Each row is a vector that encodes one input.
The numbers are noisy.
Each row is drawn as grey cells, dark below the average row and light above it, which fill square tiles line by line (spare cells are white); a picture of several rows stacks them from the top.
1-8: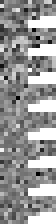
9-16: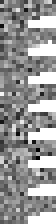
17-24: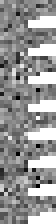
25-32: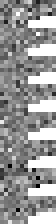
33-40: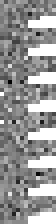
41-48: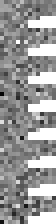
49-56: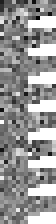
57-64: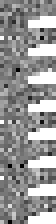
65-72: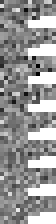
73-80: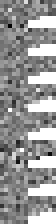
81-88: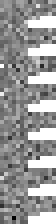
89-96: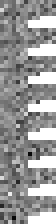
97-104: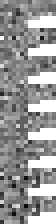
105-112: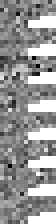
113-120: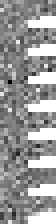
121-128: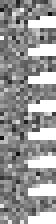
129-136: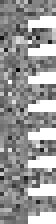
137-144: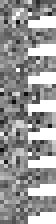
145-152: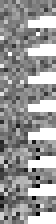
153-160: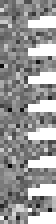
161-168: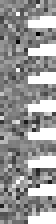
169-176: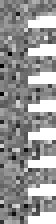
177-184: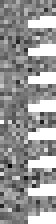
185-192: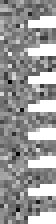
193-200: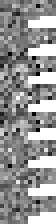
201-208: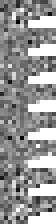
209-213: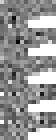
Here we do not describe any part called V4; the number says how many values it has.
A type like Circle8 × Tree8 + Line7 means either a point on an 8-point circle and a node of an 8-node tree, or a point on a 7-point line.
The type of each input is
(Line5 + List3(Line8)) × V4.
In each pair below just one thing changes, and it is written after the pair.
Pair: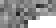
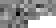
the value of V4
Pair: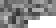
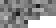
the place on the 8-point line in item 1 of the list
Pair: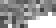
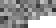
the place on the 8-point line in item 1 of the list
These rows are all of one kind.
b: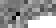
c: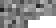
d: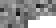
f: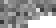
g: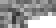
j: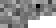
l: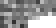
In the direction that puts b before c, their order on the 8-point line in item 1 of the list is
f, b, g, l, c, d, j.
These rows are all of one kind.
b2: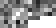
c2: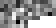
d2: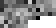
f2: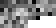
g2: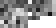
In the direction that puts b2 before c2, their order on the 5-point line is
f2, d2, g2, b2, c2.
